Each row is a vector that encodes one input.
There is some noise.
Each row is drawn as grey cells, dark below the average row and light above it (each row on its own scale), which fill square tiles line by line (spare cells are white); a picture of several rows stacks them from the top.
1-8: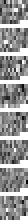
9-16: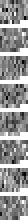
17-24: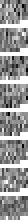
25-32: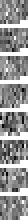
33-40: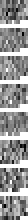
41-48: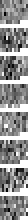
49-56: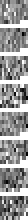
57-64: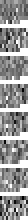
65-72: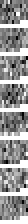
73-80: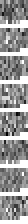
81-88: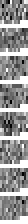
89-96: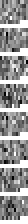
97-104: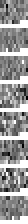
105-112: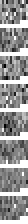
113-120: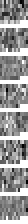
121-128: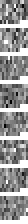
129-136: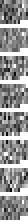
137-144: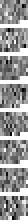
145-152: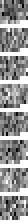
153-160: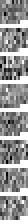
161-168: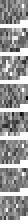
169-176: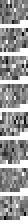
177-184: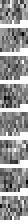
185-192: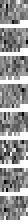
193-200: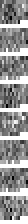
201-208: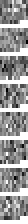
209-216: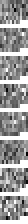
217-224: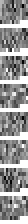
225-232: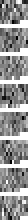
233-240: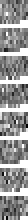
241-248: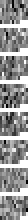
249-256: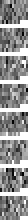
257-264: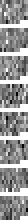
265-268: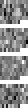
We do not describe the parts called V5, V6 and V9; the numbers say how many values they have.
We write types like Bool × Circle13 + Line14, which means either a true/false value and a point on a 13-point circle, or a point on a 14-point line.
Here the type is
Bool × Bool × Bool × Circle10 × (Tree10 + V6) × V5 × V9.
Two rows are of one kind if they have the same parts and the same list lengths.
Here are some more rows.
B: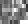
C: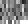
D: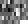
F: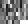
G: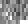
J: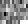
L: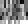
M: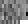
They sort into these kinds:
B, C, D, F, J, L, M
G

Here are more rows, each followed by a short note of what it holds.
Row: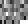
a point on a 10-point circle, a node of a 10-node tree, three true/false values, a value of V5 and a value of V9
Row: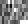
a point on a 10-point circle, three true/false values, a value of V5, a value of V6 and a value of V9
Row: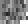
a point on a 10-point circle, three true/false values, a value of V5, a value of V6 and a value of V9
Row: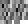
a point on a 10-point circle, three true/false values, a value of V5, a value of V6 and a value of V9
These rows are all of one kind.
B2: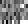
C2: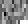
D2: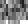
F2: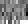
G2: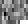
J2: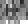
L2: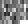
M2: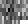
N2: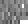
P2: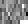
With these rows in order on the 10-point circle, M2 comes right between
C2 and N2.
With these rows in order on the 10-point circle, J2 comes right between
F2 and G2.
